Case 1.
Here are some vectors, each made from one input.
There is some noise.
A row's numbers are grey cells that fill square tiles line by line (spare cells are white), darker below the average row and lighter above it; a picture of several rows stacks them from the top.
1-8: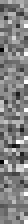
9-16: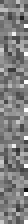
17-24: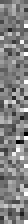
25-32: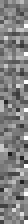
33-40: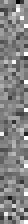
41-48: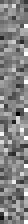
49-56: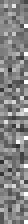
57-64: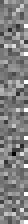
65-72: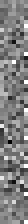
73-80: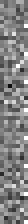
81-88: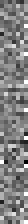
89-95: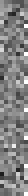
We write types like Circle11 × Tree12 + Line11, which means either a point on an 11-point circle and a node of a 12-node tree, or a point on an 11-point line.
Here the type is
Line12.
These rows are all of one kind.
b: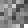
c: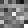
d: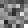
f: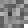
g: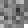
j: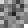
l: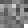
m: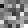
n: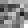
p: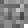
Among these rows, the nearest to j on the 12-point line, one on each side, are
d and f.
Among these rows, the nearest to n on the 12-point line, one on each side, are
g and p.
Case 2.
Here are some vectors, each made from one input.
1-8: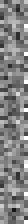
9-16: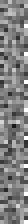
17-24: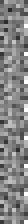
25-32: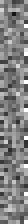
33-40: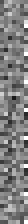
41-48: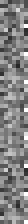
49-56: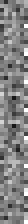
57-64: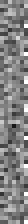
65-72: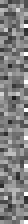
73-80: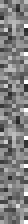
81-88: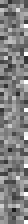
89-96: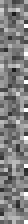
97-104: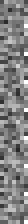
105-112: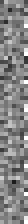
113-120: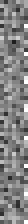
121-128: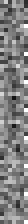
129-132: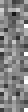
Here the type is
Line8.
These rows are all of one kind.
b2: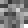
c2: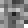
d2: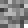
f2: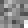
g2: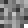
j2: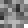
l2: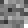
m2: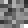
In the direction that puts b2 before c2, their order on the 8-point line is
j2, g2, d2, f2, l2, m2, b2, c2.
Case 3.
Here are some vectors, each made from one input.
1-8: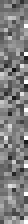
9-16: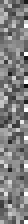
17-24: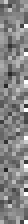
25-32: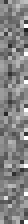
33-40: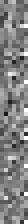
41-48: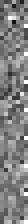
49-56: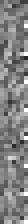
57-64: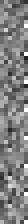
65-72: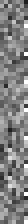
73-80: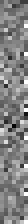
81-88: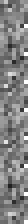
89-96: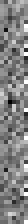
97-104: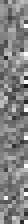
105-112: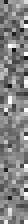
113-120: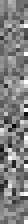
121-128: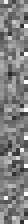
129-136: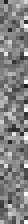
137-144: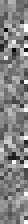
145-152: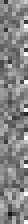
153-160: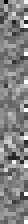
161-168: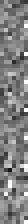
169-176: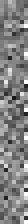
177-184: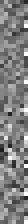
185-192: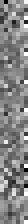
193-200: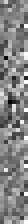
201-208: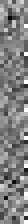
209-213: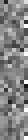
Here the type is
Label7.
